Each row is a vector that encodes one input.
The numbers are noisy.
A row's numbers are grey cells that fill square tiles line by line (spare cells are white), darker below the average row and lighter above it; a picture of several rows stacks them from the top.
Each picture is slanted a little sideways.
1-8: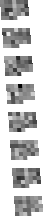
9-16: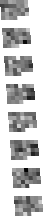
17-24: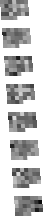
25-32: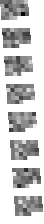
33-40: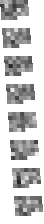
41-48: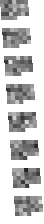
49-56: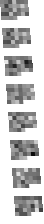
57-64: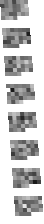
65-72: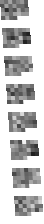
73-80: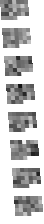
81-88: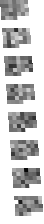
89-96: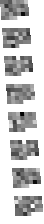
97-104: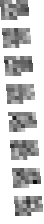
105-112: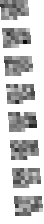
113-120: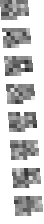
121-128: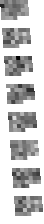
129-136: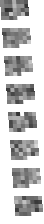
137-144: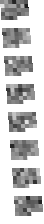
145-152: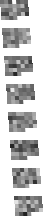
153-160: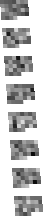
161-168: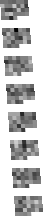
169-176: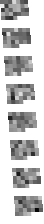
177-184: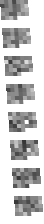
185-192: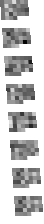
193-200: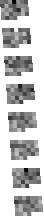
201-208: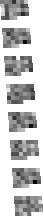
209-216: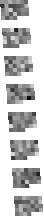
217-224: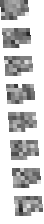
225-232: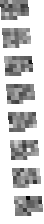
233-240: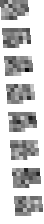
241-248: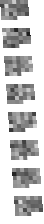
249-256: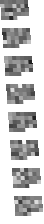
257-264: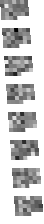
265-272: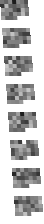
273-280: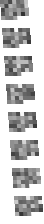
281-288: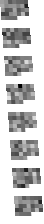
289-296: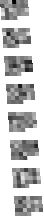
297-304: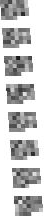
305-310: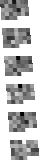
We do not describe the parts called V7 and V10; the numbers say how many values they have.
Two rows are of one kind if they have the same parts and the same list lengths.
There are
2 kinds of row.
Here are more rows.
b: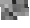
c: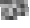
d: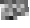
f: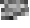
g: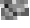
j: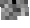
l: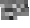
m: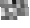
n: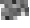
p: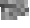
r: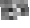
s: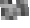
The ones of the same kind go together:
b, j, m, p
c, d, f, g, l, n, r, s

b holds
a point on a 6-point circle, a true/false value and a value of V10.
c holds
a value of V7 and a value of V10.
